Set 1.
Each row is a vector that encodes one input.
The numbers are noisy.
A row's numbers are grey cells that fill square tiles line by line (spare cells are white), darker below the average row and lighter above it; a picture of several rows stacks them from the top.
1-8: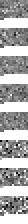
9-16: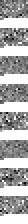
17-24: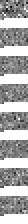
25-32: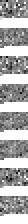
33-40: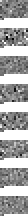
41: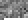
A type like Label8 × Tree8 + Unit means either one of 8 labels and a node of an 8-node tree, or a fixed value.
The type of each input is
Bool × Line3 × Line3.
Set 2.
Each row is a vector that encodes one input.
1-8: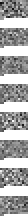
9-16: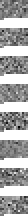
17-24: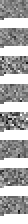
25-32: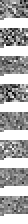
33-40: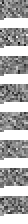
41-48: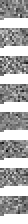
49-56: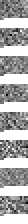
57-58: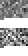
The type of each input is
Tree8 × Tree8.
